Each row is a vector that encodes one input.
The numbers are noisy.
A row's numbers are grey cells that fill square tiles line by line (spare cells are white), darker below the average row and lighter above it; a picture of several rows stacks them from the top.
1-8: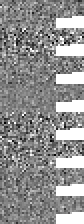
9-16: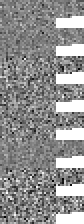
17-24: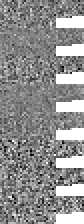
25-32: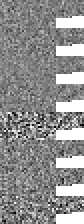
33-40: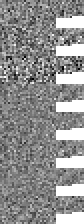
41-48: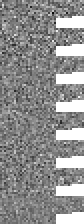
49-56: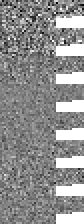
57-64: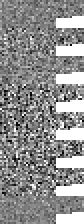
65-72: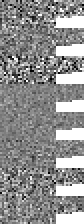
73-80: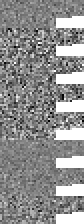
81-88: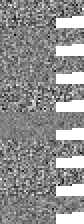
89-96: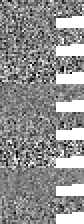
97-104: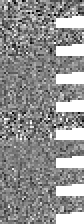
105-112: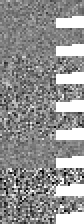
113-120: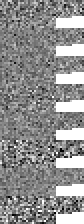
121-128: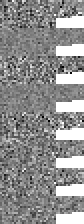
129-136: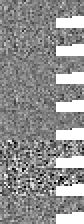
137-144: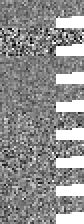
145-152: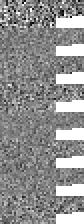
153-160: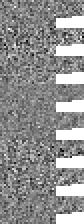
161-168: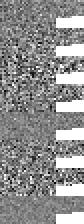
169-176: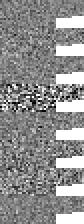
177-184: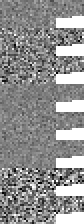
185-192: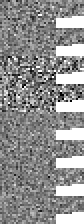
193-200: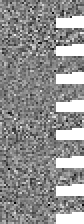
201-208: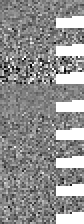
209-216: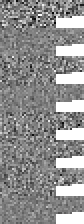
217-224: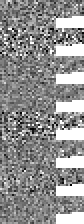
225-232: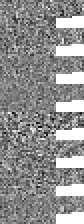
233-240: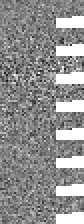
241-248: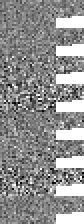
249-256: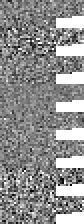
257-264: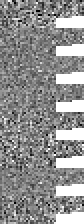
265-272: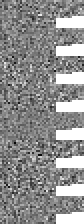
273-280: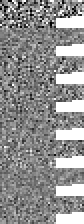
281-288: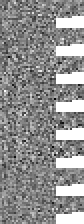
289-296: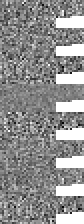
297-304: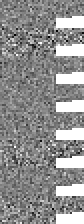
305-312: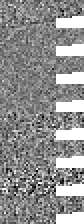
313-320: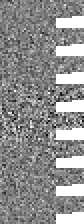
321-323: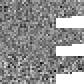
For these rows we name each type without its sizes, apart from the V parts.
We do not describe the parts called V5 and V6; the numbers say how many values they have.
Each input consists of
a point on each of three lines and a value of V5, together with either a point on a line, or a value of V6.
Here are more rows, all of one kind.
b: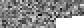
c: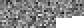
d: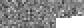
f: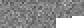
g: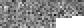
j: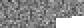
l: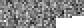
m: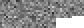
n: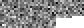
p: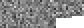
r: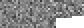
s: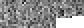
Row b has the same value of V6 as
c, d, j and m.
